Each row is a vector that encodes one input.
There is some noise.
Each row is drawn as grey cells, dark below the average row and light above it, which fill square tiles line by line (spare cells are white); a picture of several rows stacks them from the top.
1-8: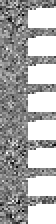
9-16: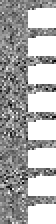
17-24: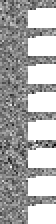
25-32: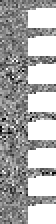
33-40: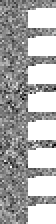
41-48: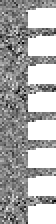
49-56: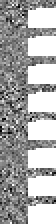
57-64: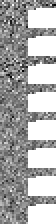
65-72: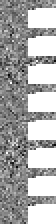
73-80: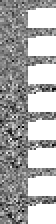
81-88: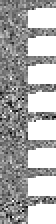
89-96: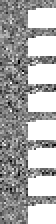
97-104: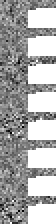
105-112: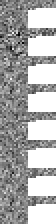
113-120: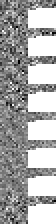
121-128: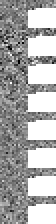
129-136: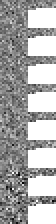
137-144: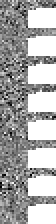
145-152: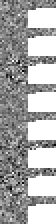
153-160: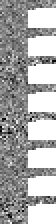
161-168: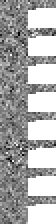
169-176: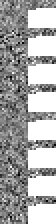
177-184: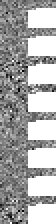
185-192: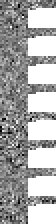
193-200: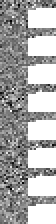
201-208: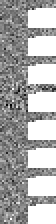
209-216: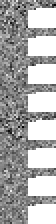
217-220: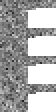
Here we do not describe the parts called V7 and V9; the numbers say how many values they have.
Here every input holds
either a point on a 5-point line and a value of V9, or a list of up to two items, each a point on an 8-point line and a value of V7.
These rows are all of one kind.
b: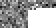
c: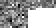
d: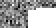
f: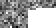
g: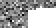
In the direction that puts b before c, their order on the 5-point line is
d, b, f, c, g.
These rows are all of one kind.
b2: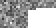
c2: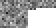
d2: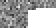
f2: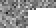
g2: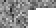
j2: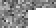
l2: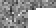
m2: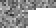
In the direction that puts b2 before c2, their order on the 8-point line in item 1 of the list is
l2, j2, m2, d2, g2, b2, c2, f2.
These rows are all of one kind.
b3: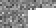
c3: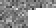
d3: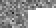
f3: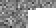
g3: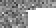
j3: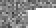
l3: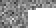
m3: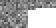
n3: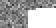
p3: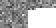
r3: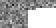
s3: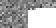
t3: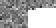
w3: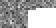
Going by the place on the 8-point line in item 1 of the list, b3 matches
f3, l3, m3 and s3.
